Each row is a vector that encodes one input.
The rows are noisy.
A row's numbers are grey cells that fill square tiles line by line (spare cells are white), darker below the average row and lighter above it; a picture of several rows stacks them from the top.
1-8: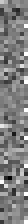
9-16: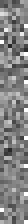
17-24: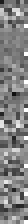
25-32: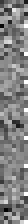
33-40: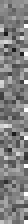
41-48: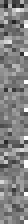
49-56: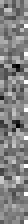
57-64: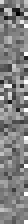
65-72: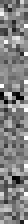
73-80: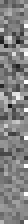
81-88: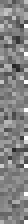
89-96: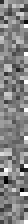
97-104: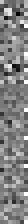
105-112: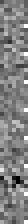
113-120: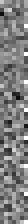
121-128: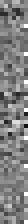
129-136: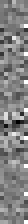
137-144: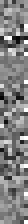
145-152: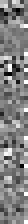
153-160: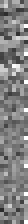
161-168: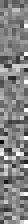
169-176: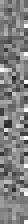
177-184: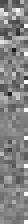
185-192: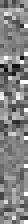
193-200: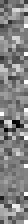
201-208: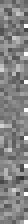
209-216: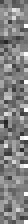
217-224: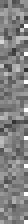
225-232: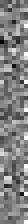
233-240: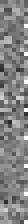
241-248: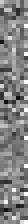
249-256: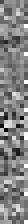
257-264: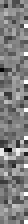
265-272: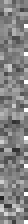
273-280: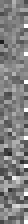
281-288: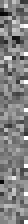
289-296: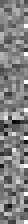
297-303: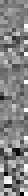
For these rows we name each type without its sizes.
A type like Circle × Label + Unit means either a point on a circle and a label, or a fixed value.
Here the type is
Bool × (Label + Tree) + Unit.
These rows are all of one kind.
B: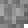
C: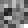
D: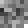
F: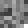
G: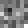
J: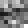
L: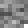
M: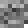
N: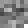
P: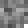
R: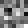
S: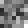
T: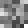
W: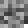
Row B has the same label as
D, G, M and S.
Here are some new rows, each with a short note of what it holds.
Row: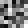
a fixed value
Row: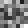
a fixed value
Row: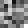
a fixed value
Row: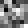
a fixed value
